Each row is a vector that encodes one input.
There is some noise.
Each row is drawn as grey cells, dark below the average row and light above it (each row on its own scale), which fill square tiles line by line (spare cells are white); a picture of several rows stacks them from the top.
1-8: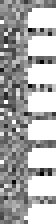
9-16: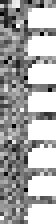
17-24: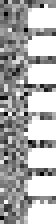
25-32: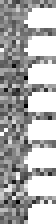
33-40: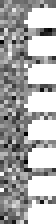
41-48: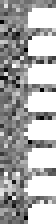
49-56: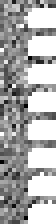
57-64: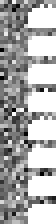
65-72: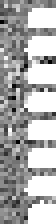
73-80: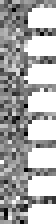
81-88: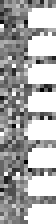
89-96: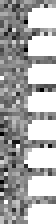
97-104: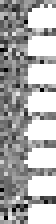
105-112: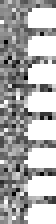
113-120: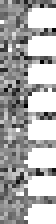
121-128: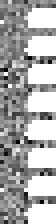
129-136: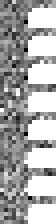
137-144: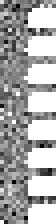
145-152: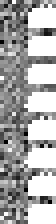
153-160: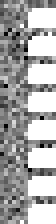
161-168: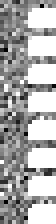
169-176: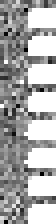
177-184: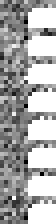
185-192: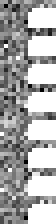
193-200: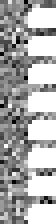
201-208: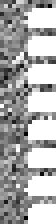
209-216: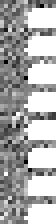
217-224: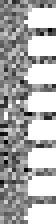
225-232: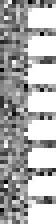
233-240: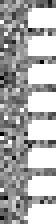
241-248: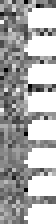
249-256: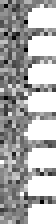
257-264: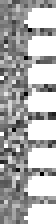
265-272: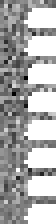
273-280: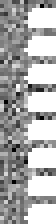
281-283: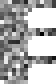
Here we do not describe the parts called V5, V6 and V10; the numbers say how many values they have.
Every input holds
either two labels (each one of 9) and a value of V6, or five true/false values, a value of V5 and a value of V10.
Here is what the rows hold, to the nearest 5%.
About 20% of them hold two labels (each one of 9) and a value of V6. The rest hold five true/false values, a value of V5 and a value of V10.
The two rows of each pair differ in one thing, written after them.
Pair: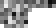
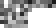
one of the five true/false values
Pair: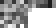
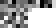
the value of V10
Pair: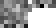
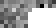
the value of V5
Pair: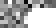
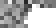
one of the five true/false values
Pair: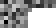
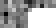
the value of V10
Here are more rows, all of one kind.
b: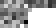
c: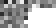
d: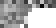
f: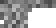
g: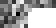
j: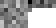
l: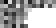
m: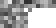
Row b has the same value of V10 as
d and g.
